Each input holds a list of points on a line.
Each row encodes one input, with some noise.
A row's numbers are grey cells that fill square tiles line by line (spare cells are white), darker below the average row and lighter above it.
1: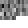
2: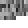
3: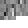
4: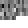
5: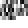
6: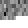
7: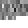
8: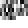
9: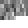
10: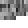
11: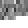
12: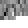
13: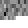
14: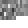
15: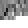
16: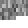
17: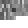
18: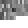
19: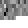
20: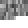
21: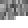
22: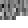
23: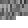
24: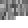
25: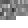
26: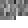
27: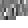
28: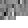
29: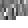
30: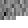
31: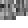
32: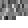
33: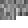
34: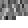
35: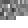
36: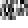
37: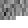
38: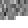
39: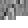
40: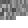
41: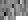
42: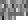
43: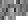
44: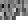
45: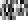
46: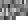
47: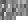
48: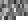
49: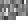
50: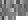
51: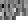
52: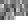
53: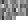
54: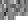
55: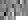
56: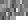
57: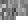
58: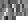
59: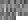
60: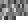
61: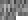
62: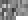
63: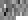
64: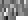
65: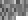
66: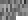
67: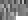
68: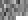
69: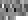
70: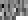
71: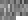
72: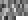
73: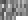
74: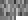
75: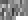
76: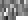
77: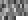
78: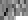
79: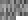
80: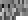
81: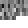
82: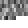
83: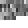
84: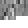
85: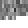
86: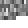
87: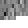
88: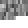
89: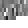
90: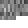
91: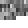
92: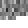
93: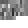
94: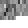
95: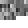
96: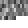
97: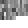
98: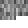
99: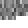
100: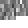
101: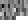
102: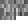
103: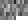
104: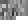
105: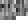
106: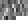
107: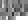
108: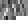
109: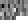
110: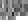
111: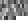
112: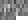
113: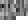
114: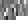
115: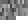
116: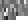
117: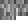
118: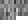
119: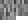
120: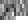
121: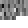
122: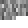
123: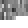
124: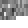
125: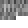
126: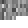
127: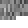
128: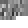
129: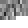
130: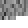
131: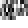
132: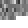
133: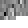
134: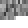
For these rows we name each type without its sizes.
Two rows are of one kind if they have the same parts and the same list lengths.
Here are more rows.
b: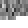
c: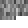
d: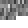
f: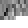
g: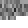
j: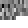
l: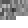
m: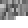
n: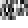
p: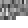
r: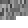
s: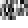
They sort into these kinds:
b, c, d, f, g, l, m, r
j, p
n, s

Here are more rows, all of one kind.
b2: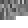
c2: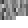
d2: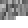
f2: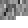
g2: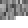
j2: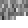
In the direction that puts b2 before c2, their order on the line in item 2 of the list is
b2, c2, j2, f2, d2, g2.
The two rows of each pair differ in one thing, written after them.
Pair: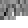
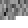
the place on the line in item 2 of the list
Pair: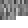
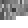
the place on the line in item 1 of the list
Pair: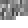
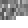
the place on the line in item 2 of the list
